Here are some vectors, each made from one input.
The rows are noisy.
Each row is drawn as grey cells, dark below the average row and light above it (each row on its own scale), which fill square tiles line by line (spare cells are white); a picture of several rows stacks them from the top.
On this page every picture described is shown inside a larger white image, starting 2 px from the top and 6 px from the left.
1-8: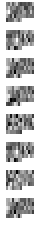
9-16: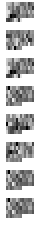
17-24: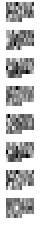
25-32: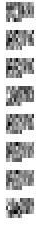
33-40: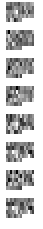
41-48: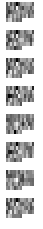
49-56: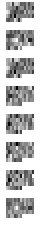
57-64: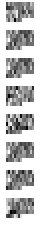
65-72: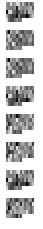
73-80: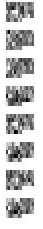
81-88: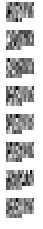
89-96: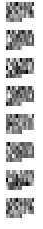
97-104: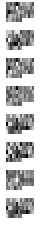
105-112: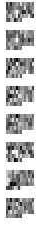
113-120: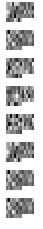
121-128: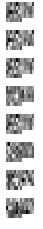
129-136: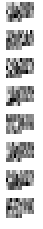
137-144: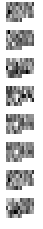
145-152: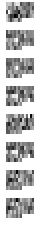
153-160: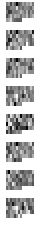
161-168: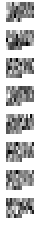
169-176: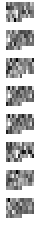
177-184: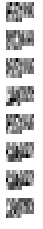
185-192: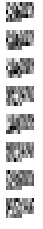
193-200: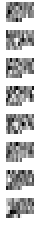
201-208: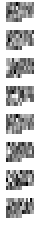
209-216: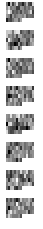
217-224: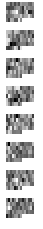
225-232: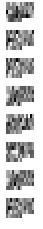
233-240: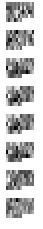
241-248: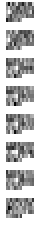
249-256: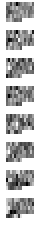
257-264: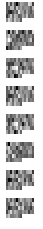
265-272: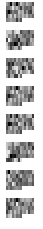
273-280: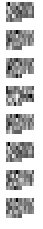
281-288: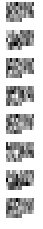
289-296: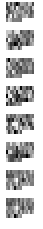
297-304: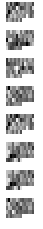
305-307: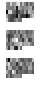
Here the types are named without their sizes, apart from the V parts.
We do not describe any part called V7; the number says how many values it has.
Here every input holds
either a point on a circle, or a fixed value, or a true/false value and two values of V7.
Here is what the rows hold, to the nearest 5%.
About 40% of them hold a point on a circle. A few of them hold a fixed value. The rest hold a true/false value and two values of V7.
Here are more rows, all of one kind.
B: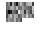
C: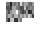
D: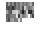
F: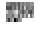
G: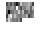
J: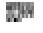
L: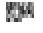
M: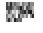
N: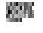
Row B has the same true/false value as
G and N.
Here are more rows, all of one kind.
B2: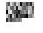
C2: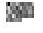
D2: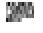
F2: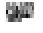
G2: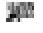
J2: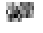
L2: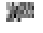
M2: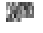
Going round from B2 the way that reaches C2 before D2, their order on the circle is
B2, C2, D2, M2, L2, G2, J2, F2.
